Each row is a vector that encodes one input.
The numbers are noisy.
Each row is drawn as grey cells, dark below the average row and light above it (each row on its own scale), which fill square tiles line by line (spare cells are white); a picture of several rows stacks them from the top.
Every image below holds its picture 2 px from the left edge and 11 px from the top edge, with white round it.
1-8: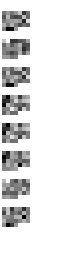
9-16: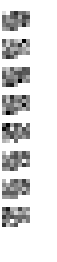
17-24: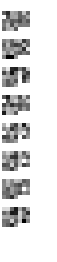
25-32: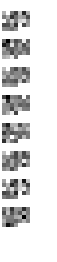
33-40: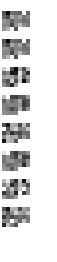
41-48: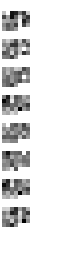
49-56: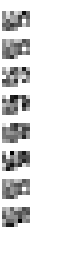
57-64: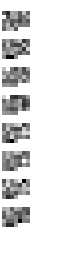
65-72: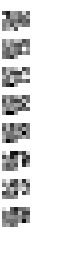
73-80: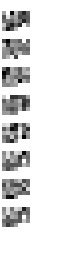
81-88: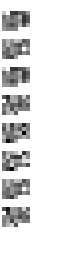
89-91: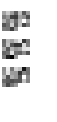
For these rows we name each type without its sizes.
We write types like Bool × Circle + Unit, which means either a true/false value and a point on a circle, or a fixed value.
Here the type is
Bool × Bool × Bool × Bool + Circle.
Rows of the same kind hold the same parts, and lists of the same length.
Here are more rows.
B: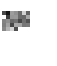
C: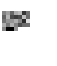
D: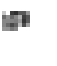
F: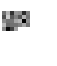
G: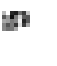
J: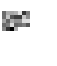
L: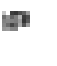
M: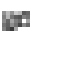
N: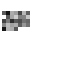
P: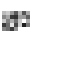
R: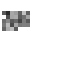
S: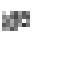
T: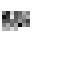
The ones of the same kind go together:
B, N, R, T
C, D, F, G, J, L, M, P, S

